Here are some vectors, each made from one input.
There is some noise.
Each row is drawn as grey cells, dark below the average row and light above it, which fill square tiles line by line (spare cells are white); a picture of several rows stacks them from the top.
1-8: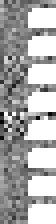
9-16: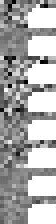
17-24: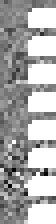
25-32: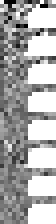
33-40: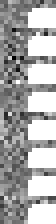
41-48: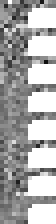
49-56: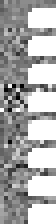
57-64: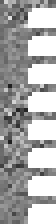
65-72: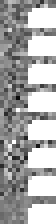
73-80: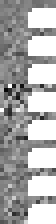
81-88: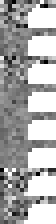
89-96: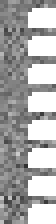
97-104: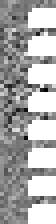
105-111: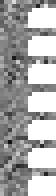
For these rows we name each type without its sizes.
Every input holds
a true/false value, together with a list of points on a line.
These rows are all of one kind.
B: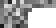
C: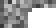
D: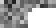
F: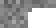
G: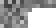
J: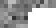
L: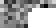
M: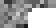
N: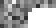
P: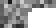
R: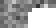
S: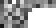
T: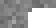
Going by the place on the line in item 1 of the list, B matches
M and S.
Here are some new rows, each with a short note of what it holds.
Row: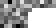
a true/false value, together with a list of one item
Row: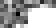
a true/false value, together with the empty list
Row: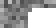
a true/false value, together with a list of one item
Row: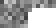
a true/false value, together with a list of two items
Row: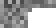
a true/false value, together with a list of one item
